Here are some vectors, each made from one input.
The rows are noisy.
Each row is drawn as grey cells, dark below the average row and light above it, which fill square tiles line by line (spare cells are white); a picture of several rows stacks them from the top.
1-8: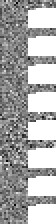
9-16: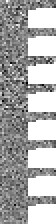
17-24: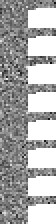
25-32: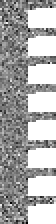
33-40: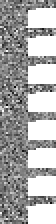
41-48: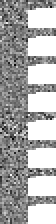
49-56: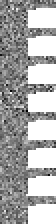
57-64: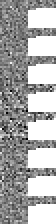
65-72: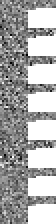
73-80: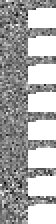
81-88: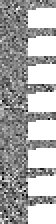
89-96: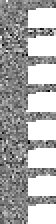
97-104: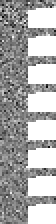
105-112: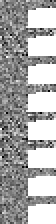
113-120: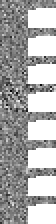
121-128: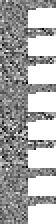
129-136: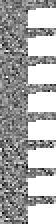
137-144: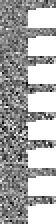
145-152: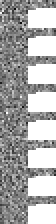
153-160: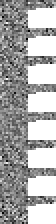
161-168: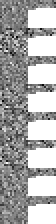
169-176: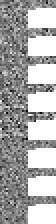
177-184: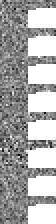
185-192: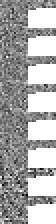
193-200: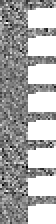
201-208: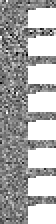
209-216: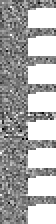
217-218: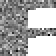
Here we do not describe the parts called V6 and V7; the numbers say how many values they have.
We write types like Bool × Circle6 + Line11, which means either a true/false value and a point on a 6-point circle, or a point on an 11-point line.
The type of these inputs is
(Bool × V6 + Tree8) × V7 + Tree9.
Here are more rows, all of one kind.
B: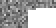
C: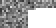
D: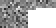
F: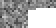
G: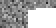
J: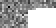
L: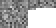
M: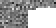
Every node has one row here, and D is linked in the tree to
F.
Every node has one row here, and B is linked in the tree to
J and L.
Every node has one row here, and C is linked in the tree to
G and M.
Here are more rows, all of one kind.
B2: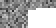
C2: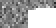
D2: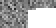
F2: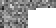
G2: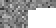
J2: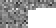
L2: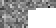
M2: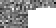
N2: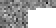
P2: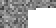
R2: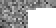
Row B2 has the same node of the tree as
D2, J2, N2 and R2.
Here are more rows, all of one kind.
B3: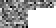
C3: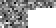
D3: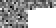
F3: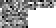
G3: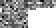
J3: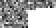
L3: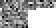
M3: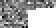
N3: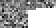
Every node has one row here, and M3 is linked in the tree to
J3, L3 and N3.
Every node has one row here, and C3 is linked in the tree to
J3.
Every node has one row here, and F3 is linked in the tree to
L3.
